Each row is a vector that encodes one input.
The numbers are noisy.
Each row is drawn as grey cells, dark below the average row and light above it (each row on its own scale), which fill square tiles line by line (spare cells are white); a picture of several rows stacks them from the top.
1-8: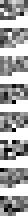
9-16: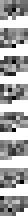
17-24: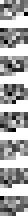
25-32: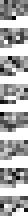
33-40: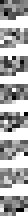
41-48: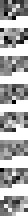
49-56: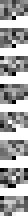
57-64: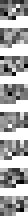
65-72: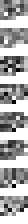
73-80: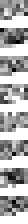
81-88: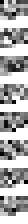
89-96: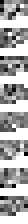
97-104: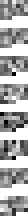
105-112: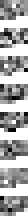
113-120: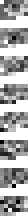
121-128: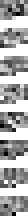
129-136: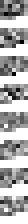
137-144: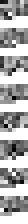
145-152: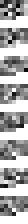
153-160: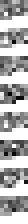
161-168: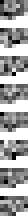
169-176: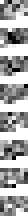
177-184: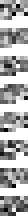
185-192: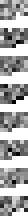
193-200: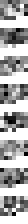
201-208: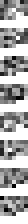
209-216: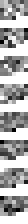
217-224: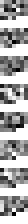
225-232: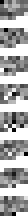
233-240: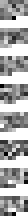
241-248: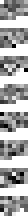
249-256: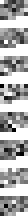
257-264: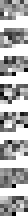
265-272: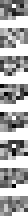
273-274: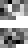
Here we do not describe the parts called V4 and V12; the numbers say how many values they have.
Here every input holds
a value of V12, together with either a point on a 6-point line, or a true/false value and a value of V4.
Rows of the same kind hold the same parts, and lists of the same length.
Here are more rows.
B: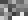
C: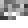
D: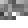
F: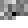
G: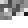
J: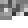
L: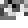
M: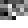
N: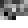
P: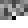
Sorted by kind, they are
B, F, G, J, L, M, N, P
C, D

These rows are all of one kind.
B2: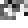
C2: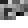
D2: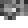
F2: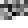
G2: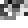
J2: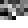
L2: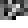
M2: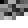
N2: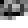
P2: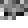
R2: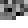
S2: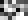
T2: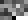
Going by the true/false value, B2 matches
M2, S2 and T2.
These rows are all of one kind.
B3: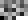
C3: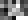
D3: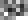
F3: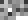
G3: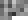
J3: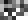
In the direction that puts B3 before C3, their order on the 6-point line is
B3, G3, J3, C3, D3, F3.
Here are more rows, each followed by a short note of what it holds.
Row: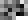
a true/false value, a value of V4 and a value of V12
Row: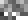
a point on a 6-point line and a value of V12
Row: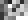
a point on a 6-point line and a value of V12
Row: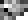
a point on a 6-point line and a value of V12
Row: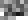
a true/false value, a value of V4 and a value of V12
